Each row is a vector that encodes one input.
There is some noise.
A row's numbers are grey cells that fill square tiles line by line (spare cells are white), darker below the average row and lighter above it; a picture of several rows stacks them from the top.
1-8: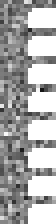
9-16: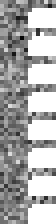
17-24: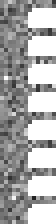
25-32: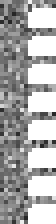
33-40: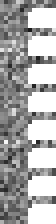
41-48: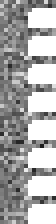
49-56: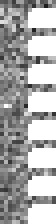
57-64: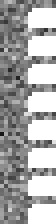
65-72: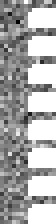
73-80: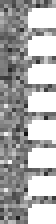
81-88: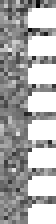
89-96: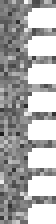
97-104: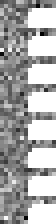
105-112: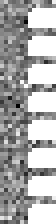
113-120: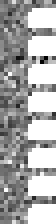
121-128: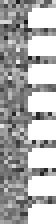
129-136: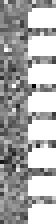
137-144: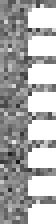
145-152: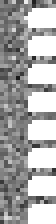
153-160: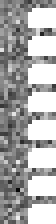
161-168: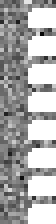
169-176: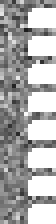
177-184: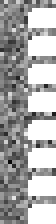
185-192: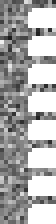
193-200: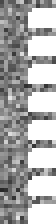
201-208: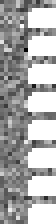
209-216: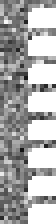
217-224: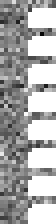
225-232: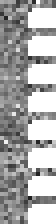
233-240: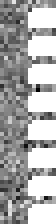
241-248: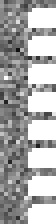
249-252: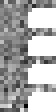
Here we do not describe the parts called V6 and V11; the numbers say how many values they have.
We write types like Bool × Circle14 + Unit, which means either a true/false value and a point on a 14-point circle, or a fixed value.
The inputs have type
(Circle10 + V6) × V11 + Line10.
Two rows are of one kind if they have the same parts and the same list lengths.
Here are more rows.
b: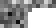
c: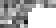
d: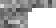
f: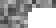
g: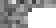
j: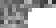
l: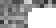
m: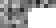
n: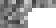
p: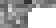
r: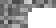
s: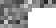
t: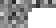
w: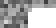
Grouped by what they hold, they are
b, f, g, j, l, n, r, s
c, m, t, w
d, p

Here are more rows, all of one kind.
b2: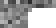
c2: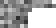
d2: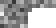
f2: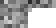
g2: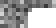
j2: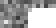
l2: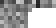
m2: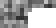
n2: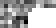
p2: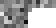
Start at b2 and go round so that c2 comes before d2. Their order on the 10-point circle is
b2, m2, j2, p2, f2, n2, c2, l2, g2, d2.
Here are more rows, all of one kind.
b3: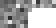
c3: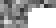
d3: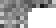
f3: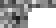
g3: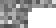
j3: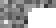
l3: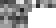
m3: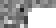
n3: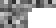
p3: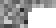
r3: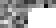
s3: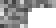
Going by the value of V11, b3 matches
c3 and l3.
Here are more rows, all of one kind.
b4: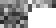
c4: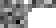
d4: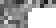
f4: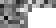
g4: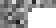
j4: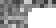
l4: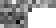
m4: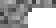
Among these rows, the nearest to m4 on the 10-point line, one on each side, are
b4 and l4.
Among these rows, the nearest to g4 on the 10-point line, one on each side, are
c4 and l4.
